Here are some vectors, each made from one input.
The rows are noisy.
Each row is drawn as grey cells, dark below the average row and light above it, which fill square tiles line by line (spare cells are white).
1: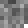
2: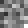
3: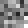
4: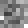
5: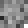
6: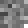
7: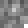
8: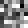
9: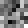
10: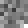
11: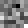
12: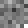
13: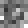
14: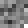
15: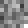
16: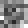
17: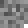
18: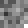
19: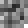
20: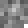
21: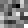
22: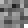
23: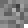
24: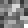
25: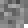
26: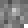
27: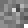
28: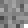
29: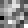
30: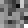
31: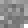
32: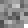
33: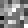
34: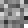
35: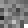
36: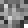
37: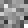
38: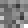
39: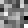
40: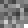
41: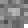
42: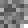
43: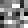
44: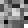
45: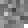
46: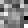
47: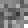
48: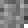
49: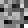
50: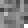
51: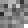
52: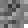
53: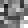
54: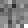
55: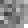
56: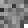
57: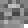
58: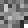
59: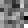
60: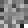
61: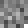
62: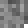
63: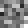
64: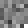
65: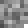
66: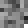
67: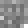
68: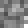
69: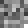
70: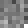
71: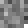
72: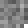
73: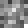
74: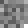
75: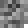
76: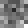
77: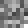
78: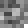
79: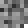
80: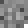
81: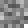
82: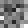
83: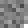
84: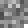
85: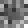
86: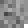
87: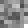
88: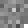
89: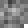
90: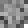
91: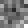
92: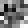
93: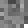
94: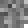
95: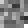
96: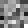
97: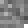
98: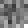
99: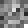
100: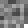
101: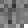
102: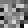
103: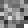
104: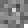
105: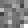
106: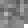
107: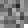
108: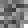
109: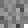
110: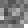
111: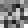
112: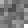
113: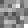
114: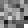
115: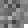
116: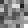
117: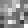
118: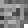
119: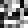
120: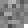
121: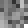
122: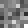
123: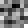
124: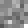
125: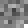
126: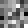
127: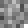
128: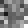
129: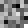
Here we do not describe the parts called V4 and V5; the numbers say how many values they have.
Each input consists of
a point on a 7-point line, together with either a true/false value and a value of V4, or a value of V5.
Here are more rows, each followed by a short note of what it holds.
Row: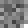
a point on a 7-point line and a value of V5
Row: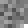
a point on a 7-point line, a true/false value and a value of V4
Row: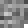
a point on a 7-point line, a true/false value and a value of V4
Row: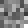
a point on a 7-point line and a value of V5
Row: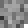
a point on a 7-point line and a value of V5
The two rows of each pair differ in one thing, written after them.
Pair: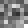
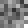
the true/false value
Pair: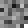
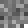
the value of V4
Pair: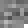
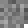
the place on the 7-point line
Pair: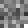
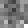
the true/false value
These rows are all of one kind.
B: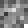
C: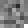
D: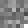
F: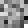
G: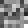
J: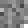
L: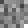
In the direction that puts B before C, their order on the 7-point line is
B, G, L, C, D, F, J.
